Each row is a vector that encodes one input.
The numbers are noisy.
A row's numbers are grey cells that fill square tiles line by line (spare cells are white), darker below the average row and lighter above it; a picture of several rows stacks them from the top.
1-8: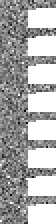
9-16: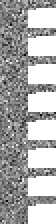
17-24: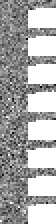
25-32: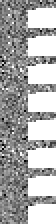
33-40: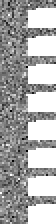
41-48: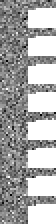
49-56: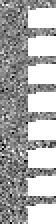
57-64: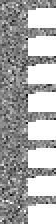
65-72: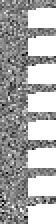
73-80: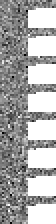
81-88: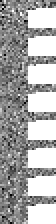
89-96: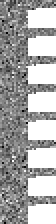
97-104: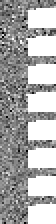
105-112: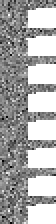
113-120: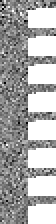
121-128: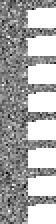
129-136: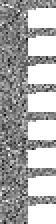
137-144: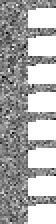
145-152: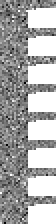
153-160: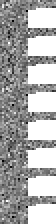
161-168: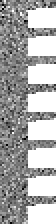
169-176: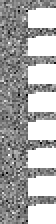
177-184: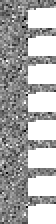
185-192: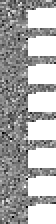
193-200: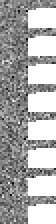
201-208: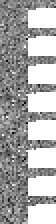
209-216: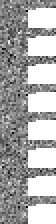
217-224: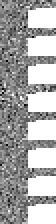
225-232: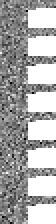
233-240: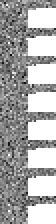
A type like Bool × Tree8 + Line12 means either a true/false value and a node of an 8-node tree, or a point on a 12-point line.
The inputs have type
Bool × Bool × Bool × (Label6 + Line9) + List2(Line6).
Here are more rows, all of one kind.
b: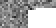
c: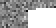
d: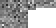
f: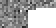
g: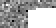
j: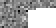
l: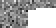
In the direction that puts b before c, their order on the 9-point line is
d, b, c, l, g, j, f.
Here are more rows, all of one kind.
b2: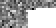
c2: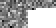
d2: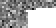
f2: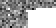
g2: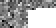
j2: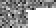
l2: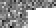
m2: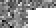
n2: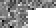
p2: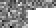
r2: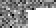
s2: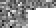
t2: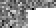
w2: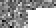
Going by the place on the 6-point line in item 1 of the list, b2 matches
d2, s2 and t2.
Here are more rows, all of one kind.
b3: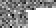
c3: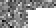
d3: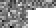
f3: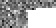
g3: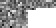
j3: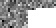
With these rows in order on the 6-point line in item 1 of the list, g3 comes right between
d3 and f3.
